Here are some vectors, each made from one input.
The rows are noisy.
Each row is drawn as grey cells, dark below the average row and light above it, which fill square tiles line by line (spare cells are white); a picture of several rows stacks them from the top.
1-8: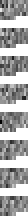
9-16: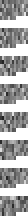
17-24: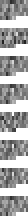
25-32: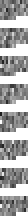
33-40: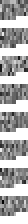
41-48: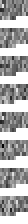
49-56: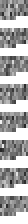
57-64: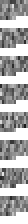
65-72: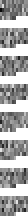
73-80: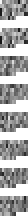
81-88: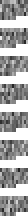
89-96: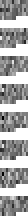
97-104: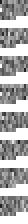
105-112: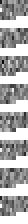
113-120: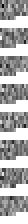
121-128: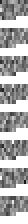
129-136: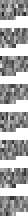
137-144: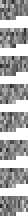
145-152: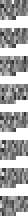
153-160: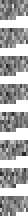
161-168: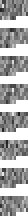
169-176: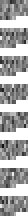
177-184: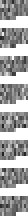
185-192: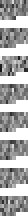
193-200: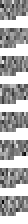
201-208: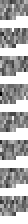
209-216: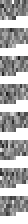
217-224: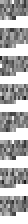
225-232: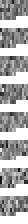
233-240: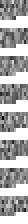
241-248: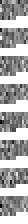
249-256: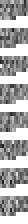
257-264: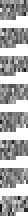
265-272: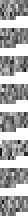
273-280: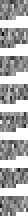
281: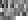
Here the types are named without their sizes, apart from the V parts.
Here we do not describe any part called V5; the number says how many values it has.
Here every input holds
either three true/false values and a value of V5, or a list of points on a circle.
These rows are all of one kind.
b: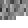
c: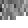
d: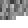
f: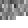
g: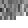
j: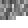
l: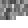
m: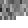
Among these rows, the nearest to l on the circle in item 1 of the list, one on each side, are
d and j.
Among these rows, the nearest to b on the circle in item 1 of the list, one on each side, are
d and m.
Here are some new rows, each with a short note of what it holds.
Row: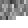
a list of two items
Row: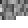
three true/false values and a value of V5
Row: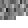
a list of two items
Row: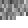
a list of two items
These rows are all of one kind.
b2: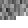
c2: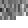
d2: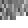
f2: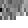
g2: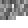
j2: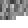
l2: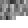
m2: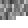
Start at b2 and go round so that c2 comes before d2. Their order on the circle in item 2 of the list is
b2, g2, c2, m2, d2, f2, l2, j2.
